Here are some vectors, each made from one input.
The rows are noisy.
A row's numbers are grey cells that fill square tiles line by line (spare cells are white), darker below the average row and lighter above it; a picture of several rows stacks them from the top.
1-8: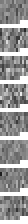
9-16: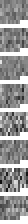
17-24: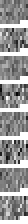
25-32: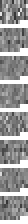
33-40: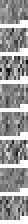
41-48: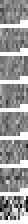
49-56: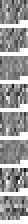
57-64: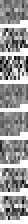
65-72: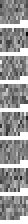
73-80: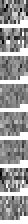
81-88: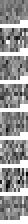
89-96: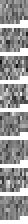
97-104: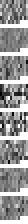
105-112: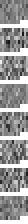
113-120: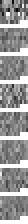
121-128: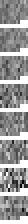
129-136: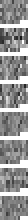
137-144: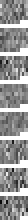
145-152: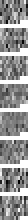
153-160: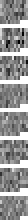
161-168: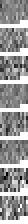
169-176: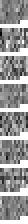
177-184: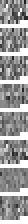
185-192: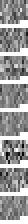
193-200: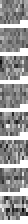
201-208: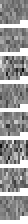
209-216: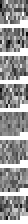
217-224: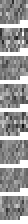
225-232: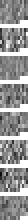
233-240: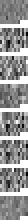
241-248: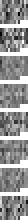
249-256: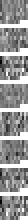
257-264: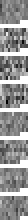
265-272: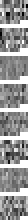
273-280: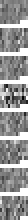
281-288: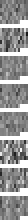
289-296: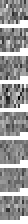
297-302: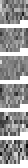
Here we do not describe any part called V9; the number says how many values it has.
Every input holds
a true/false value, together with a list of up to two items, each either a point on a 6-point line, or a value of V9.
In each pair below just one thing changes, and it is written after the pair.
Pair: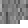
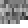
the true/false value
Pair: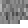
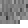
the value of V9 in item 1 of the list
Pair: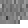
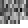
the value of V9 in item 1 of the list
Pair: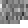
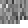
the value of V9 in item 1 of the list
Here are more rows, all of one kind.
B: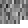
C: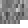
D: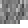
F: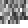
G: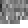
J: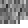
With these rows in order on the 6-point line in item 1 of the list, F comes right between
B and J.
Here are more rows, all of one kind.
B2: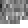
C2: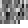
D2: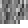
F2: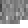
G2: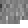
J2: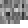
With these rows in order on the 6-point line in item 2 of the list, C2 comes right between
B2 and J2.
